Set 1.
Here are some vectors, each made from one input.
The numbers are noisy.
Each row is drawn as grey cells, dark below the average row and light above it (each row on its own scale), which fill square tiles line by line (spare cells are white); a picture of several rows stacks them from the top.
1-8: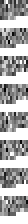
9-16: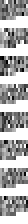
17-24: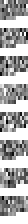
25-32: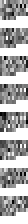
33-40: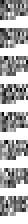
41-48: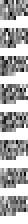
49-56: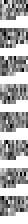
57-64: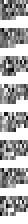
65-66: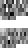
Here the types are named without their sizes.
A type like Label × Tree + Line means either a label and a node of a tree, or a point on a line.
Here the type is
Bool × Line.
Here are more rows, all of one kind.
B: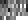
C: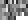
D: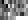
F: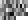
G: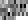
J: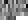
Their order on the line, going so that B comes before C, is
G, J, B, C, D, F.
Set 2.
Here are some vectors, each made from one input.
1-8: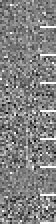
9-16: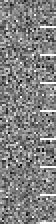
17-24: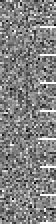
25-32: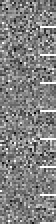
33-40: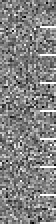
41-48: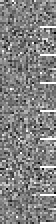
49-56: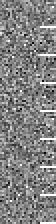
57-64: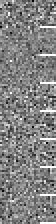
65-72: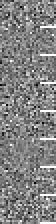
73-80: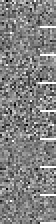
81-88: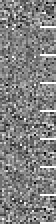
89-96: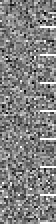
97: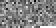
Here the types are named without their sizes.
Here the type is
List(Circle).
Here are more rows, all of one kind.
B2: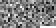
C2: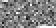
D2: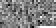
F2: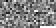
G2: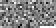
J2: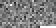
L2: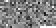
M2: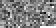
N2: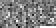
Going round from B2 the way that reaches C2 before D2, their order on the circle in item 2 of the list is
B2, J2, C2, D2, L2, M2, F2, G2, N2.
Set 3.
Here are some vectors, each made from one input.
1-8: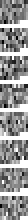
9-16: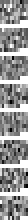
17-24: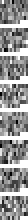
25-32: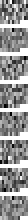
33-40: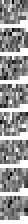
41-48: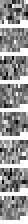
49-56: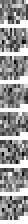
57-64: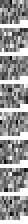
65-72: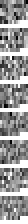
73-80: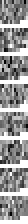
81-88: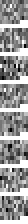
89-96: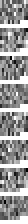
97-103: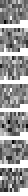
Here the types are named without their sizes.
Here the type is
Bool × (Circle + Unit).
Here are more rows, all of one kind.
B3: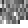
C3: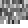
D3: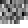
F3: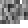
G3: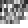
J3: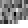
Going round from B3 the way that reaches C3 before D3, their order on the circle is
B3, C3, G3, D3, J3, F3.
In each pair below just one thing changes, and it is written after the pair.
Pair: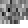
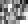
the place on the circle
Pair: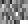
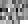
the place on the circle
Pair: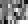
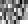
the true/false value
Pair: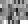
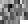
the true/false value
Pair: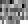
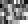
the true/false value
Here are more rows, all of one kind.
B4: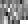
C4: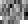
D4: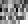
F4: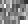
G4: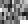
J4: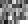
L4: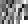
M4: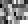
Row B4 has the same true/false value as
D4 and F4.
